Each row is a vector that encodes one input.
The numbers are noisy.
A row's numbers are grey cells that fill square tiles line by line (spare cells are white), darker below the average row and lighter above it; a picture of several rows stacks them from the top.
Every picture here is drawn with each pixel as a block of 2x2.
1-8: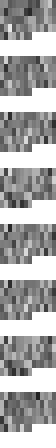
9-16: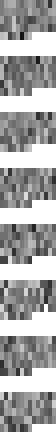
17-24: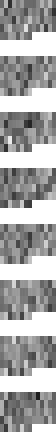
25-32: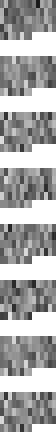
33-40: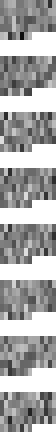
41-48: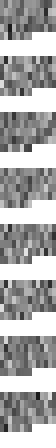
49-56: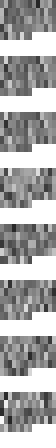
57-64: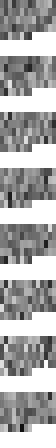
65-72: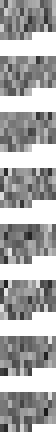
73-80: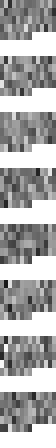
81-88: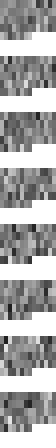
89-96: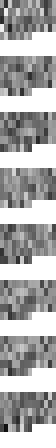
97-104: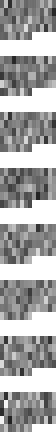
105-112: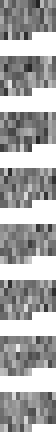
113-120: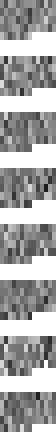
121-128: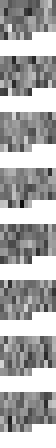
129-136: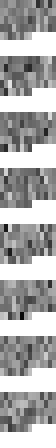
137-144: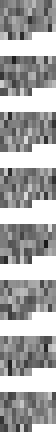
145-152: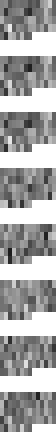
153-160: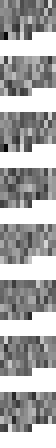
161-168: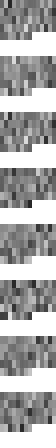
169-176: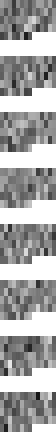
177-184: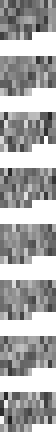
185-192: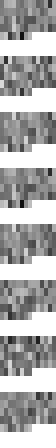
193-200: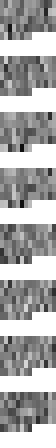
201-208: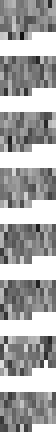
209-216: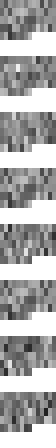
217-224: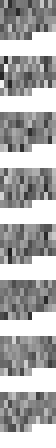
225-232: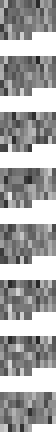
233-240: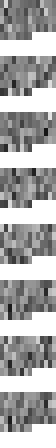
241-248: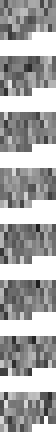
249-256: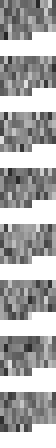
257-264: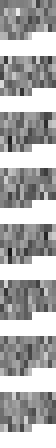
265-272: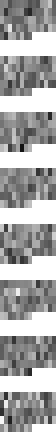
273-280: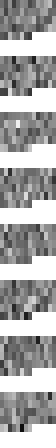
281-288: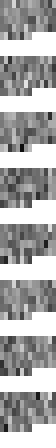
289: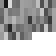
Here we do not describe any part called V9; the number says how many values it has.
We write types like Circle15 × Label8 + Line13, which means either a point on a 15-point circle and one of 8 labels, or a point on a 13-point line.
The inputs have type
Bool × (Tree11 + V9).
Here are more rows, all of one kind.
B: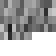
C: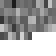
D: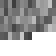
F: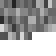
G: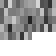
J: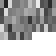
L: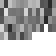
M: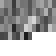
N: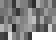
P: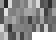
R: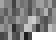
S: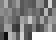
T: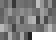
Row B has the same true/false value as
G, J, L and P.
